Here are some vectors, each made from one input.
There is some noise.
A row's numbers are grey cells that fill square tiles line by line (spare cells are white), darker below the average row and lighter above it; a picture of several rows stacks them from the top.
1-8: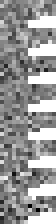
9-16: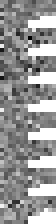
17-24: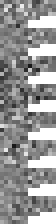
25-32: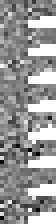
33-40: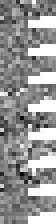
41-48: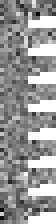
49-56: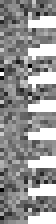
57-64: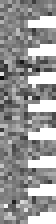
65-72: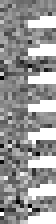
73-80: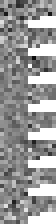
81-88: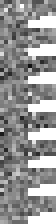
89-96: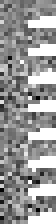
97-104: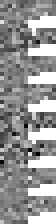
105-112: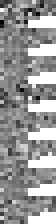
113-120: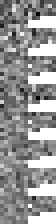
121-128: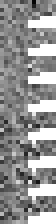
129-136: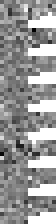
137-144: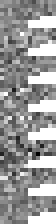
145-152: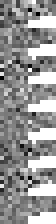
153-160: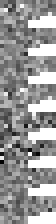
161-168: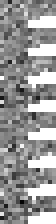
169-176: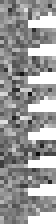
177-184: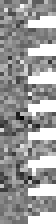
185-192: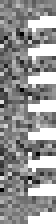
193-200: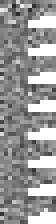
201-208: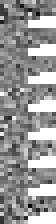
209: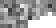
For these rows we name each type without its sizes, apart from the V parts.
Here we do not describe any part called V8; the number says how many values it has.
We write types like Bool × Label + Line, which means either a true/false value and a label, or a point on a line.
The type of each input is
Bool × ((Circle + Label) × V8 + Line).
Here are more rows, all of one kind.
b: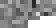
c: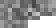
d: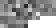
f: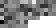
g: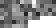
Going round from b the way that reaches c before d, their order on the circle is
b, g, f, c, d.
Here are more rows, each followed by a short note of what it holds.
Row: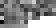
a point on a circle, a true/false value and a value of V8
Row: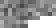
a point on a circle, a true/false value and a value of V8
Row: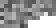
a label, a true/false value and a value of V8
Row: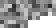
a point on a line and a true/false value
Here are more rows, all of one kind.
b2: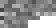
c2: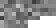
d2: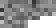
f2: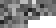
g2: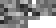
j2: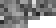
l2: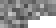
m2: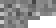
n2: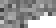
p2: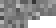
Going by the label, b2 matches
d2 and n2.
